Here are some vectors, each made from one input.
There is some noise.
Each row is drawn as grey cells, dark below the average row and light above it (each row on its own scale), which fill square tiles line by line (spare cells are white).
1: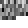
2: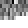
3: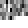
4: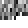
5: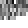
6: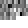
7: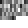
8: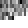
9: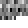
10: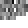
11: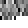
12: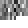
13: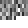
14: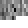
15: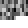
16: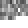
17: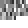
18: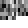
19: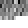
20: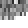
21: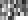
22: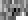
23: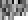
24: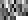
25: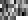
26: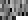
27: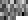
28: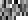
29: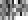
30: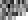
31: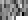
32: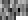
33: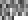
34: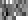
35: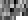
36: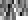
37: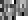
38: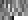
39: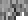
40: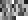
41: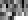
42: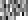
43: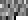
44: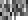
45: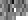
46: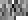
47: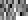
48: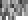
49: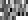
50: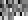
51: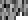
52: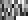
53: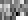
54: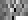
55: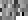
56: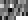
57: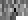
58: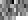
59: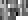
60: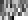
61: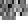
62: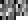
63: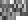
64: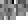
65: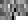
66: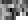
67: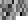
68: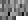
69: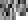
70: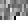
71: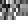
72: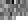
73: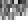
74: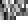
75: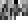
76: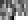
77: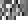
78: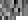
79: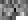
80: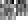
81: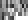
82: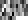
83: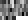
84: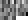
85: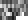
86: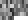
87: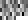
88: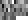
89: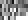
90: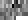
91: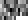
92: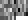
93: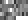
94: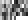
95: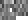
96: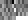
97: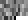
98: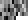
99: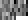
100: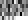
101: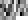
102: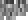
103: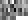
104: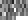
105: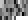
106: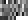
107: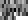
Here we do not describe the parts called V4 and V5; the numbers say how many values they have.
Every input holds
a point on a 6-point circle, a value of V4 and a value of V5, together with either a point on a 6-point circle, or a fixed value.
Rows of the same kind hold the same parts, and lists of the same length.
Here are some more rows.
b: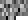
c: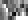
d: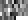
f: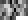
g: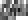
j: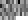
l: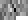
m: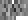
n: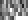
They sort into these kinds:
b, c, d, f, g, l, m
j, n

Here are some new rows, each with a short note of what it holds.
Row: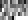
a point on a 6-point circle, a value of V4 and a value of V5
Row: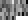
a point on a 6-point circle, a value of V4 and a value of V5
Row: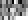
a point on a 6-point circle, a value of V4 and a value of V5
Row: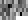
a point on a 6-point circle, a value of V4 and a value of V5
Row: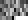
a point on a 6-point circle, a value of V4 and a value of V5
